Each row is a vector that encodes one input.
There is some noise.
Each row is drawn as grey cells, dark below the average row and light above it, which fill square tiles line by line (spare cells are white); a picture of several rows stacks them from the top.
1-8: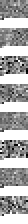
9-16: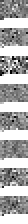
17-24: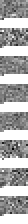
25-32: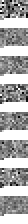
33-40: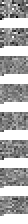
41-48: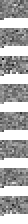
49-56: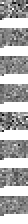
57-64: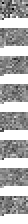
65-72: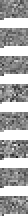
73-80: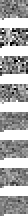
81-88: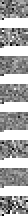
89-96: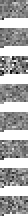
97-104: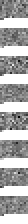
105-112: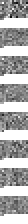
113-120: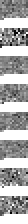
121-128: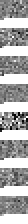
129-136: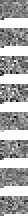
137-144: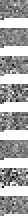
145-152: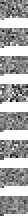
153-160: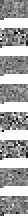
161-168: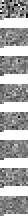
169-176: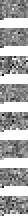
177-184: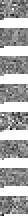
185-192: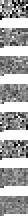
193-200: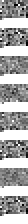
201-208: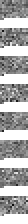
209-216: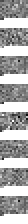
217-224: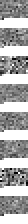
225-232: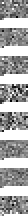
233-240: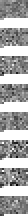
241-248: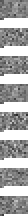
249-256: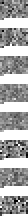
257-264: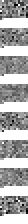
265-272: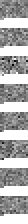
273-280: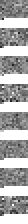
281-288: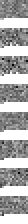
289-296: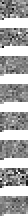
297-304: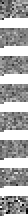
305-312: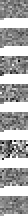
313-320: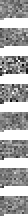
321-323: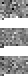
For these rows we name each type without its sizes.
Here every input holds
a true/false value, together with either a fixed value, or a label and a node of a tree.
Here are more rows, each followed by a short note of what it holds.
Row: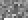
a label, a node of a tree and a true/false value
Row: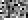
a true/false value
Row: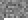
a label, a node of a tree and a true/false value
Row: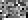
a true/false value
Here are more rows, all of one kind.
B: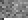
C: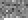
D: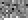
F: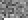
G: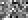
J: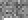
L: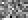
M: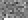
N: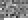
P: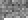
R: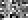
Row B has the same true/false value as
N and R.
